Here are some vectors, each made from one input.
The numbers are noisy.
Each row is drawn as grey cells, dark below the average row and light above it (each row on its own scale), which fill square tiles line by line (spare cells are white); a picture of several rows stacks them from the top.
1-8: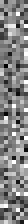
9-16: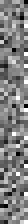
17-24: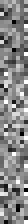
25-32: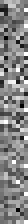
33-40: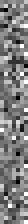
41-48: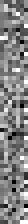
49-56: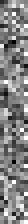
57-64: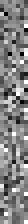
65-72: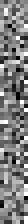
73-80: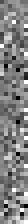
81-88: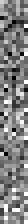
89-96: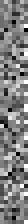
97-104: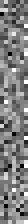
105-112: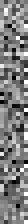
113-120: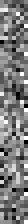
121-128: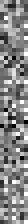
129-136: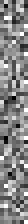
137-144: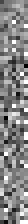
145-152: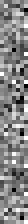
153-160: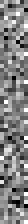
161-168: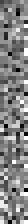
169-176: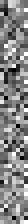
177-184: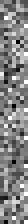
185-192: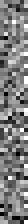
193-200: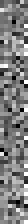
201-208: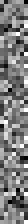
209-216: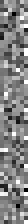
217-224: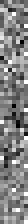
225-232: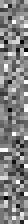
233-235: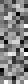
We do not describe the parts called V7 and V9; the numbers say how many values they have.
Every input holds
either a point on a 5-point circle and a value of V9, or four true/false values and a value of V7.
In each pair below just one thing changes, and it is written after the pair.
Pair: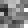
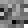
the place on the 5-point circle
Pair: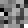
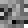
the place on the 5-point circle
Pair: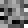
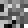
the value of V9
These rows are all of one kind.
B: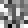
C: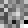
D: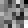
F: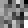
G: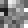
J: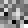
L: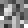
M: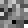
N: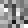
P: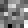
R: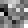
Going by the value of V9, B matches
D and F.
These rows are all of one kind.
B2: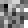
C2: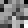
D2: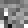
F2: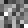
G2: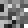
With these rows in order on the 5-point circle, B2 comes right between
C2 and G2.
